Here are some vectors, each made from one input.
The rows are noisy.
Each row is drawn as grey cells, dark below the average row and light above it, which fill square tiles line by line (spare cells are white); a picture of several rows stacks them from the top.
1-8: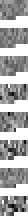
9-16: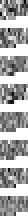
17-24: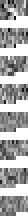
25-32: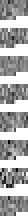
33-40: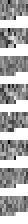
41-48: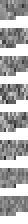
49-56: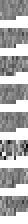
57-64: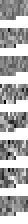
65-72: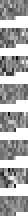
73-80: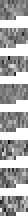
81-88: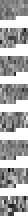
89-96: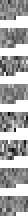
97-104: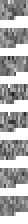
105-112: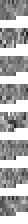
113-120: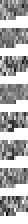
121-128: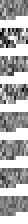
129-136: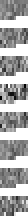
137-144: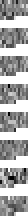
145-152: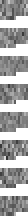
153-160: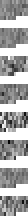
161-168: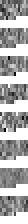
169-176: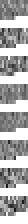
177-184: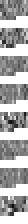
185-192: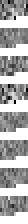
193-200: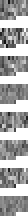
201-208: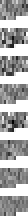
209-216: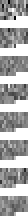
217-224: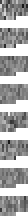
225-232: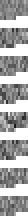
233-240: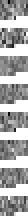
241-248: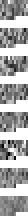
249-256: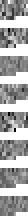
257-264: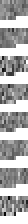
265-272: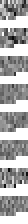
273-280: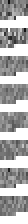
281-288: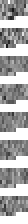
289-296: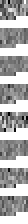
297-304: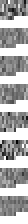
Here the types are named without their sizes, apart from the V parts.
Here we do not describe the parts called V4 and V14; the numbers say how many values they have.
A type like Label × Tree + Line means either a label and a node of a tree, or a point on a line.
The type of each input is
List(Line) + V4 × V14.
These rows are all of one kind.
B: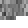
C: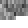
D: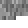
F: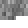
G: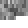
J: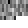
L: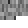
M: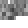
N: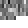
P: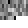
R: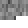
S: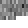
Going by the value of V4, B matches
M and S.
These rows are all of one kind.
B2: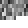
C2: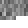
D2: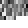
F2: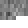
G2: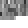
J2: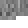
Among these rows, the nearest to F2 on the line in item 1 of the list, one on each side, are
C2 and J2.
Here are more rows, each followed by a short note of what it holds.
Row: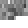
a value of V4 and a value of V14
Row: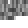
a list of one item
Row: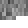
a list of two items
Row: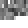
the empty list
